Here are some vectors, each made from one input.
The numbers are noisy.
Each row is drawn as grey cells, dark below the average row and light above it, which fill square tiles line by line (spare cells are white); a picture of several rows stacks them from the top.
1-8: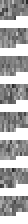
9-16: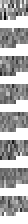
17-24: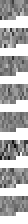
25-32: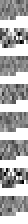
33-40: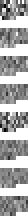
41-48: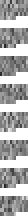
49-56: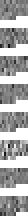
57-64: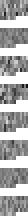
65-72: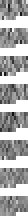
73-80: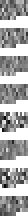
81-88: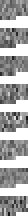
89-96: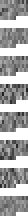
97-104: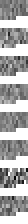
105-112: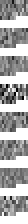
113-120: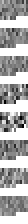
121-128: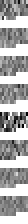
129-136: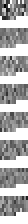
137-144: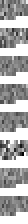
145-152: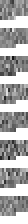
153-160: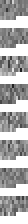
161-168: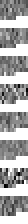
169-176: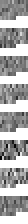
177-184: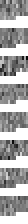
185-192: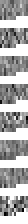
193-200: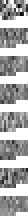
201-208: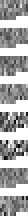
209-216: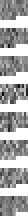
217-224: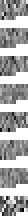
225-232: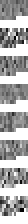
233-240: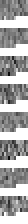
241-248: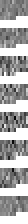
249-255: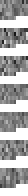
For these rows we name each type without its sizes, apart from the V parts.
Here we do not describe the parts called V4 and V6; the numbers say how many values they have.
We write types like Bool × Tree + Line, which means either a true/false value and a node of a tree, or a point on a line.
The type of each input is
(Line + Tree) × V6 + V4.
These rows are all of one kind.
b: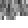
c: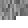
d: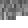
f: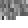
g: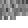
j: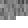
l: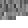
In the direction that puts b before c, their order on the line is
g, j, d, l, b, f, c.
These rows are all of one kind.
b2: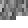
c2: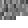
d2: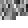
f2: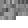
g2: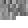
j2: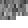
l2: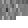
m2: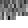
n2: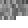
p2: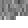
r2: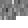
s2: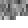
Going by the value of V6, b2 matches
g2, j2, m2 and n2.
